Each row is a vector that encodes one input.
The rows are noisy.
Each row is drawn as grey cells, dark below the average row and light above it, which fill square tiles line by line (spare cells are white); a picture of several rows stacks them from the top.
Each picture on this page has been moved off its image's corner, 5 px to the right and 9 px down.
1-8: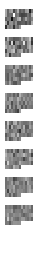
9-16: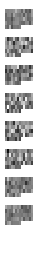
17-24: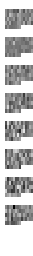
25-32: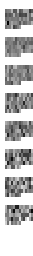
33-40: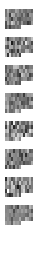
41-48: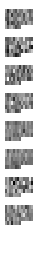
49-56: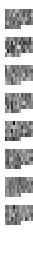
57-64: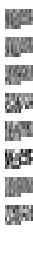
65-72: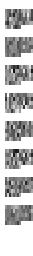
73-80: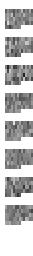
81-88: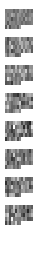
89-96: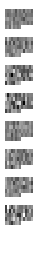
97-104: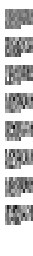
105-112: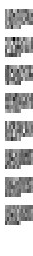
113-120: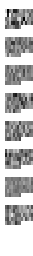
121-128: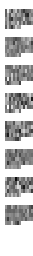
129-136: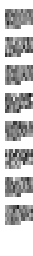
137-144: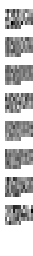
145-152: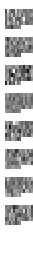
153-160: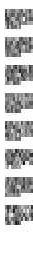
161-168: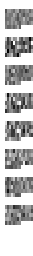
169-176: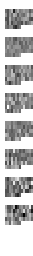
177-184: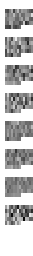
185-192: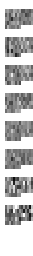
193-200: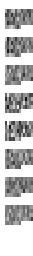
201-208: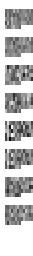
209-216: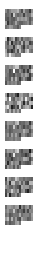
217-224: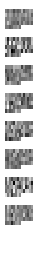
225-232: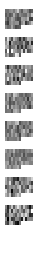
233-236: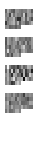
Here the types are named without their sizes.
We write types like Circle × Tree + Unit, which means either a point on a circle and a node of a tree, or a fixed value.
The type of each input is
(Bool × Bool × Bool + Circle × Line × (Tree + Unit)) × Line.
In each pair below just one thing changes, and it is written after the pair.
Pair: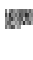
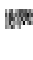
the place on the circle
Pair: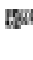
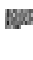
the place on the circle
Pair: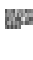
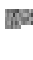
the node of the tree
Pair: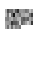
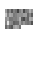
the place on one of the two lines
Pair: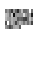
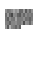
the place on the circle
